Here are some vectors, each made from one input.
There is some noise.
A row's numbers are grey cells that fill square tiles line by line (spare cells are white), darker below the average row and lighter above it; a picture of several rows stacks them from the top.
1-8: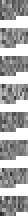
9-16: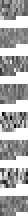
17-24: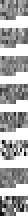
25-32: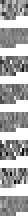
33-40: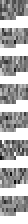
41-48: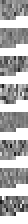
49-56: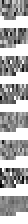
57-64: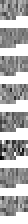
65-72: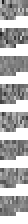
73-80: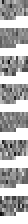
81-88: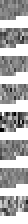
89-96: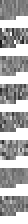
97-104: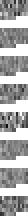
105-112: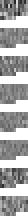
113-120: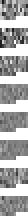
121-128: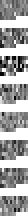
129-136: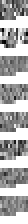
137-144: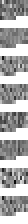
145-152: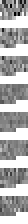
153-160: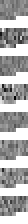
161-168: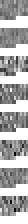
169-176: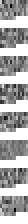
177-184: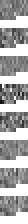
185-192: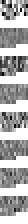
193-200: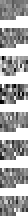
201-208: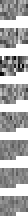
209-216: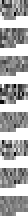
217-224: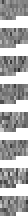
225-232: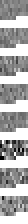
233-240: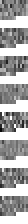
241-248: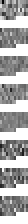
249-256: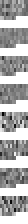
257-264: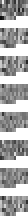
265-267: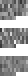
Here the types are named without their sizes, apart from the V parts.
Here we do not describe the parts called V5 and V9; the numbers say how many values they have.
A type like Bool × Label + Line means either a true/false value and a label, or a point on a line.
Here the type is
Bool × Circle × (Label + Line) × V9 + V5.
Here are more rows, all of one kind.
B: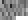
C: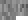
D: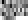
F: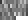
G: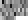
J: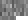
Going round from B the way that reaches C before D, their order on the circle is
B, C, F, G, J, D.
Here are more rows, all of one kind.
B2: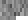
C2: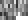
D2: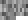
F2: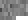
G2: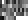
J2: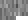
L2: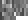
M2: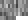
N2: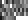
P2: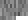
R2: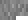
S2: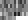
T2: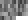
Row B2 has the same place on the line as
G2, M2, P2 and R2.
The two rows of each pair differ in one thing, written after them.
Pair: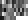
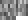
the true/false value
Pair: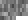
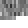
the true/false value
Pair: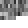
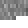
the value of V9
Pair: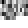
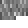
the label
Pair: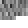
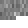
the label
